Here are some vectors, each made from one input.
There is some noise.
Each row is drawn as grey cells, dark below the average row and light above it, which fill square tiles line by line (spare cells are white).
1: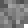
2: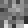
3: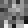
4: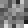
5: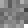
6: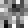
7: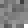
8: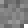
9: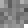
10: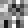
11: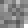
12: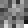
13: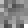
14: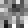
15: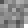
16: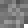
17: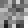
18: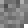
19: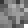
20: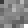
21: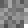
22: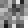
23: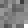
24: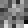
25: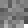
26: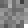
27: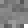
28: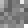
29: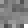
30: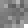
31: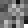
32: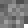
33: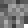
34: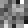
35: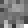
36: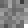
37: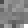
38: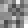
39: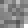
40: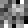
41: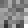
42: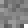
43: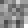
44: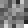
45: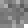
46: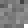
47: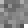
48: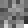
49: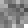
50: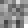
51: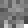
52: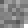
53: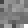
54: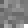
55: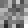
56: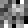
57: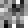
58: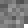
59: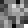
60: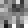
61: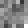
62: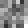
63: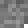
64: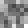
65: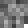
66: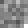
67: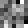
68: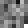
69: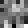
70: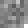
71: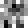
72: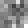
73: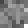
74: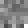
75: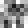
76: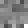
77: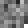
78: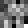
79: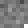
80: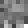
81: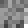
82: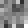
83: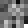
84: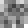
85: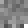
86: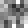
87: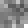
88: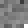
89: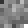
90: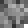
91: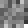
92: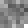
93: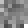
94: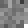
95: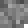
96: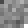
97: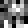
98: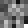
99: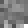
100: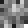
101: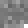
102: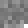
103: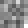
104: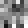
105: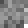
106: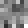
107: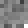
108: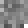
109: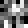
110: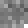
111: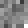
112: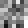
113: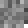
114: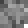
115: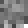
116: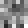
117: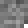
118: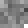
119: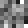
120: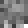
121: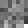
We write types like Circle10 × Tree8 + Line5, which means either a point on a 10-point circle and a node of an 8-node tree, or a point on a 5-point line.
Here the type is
Bool × Line8.
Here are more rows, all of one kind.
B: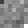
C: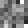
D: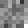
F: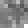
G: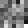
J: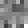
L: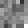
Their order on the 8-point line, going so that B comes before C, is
B, D, L, F, J, G, C.
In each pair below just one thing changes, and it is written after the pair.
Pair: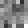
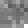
the true/false value
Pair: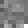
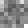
the place on the 8-point line
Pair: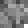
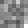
the true/false value
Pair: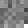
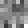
the true/false value
